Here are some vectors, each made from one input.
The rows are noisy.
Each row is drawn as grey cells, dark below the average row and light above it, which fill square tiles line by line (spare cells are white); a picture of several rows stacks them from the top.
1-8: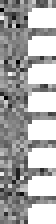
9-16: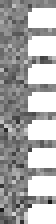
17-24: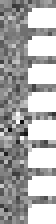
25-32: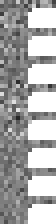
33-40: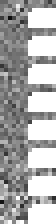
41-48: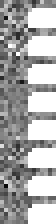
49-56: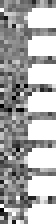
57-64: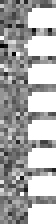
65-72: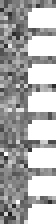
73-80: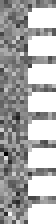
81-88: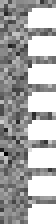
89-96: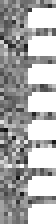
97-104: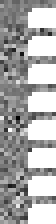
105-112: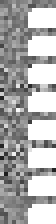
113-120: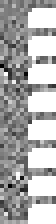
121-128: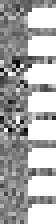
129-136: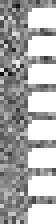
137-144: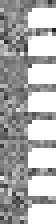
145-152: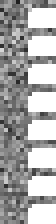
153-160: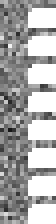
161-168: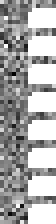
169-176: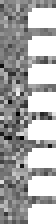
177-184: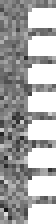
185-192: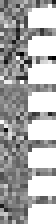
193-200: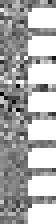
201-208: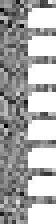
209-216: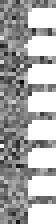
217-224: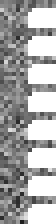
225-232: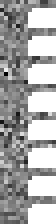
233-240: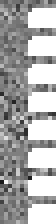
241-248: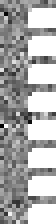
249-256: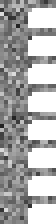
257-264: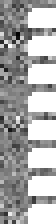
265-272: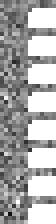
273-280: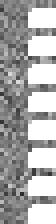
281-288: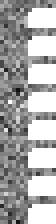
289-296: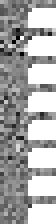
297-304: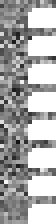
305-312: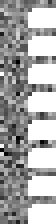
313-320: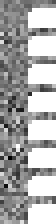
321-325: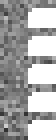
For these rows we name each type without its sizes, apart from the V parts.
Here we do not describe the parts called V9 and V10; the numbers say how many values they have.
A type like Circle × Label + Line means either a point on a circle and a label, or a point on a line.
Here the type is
Bool × V9 × V10 + List(Line).
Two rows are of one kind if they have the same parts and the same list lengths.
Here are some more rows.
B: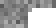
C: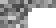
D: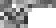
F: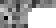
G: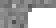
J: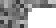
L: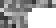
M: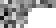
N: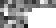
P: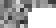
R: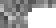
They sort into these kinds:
B, C, J
D, P, R
F, L
G, M
N

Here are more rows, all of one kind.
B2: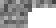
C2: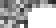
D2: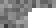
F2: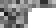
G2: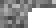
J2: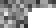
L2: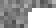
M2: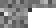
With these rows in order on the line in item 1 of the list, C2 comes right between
B2 and F2.
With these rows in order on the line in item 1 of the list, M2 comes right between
J2 and L2.
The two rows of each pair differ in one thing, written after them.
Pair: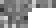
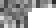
the value of V9
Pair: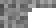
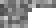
the value of V10
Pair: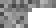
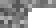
the value of V10
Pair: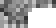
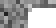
the value of V9
